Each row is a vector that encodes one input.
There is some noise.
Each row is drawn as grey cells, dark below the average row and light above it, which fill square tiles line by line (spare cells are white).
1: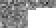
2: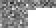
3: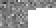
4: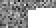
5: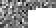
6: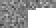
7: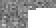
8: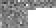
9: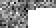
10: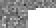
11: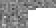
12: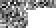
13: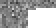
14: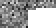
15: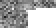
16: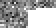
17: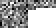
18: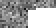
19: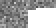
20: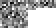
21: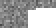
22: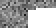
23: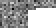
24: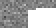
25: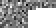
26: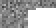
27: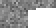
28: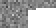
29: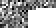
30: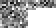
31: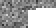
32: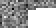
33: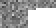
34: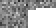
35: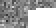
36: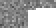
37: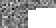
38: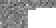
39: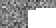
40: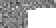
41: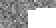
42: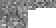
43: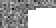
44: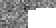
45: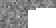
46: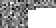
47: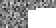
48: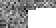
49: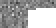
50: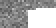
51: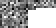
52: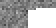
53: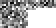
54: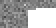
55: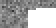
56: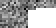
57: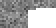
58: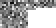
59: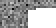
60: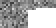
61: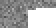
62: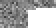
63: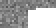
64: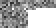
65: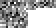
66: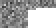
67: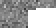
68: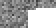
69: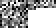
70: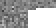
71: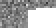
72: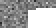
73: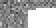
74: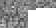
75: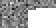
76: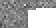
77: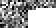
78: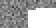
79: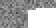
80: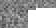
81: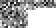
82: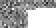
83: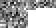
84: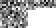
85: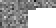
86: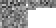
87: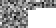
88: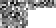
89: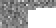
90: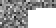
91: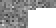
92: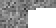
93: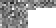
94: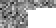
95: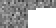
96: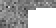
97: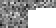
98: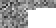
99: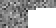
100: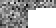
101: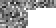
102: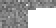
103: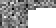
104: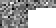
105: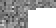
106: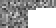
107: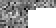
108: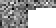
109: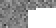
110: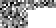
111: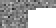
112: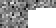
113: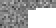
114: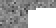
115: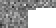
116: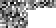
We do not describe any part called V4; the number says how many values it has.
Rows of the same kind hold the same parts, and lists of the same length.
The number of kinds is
4.
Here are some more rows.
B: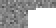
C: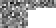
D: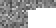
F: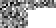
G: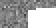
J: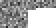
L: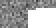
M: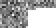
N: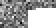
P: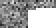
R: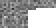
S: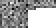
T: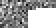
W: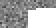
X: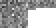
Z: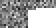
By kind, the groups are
B, C, G, M, X
D, F, L, P, Z
J, R, S, W
N, T

